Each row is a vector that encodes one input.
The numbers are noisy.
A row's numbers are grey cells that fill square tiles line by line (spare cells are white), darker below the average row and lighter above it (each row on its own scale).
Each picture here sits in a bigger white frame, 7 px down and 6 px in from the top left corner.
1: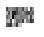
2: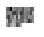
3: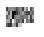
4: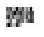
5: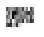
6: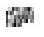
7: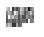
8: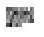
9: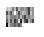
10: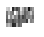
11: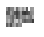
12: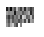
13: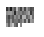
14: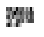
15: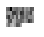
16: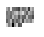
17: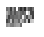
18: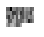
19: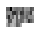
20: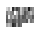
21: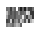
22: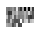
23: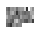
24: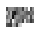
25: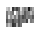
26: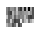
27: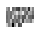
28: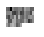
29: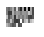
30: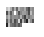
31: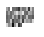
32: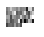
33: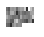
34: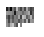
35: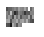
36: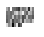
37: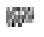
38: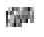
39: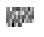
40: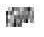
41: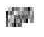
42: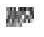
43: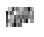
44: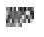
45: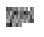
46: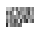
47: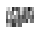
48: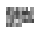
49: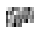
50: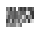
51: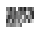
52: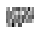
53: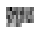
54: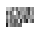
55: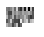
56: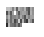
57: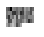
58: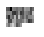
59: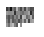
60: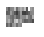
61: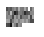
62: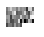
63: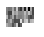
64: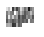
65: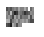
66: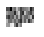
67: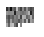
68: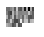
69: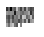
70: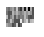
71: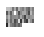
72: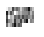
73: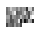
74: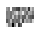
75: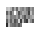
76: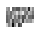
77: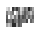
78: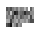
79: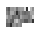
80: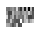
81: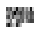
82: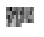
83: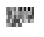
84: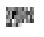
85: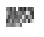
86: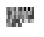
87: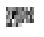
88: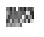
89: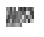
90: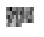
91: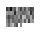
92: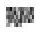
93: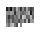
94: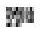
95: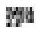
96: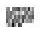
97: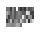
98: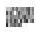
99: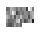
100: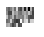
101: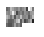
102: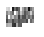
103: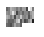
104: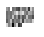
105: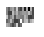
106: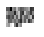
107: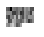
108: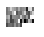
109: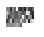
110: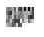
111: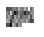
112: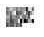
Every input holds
a point on a 16-point circle.
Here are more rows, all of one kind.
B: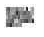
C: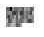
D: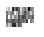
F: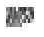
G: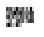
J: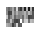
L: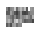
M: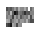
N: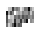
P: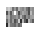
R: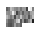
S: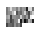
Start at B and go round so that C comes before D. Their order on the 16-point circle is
B, L, M, G, C, F, J, D, N, P, S, R.
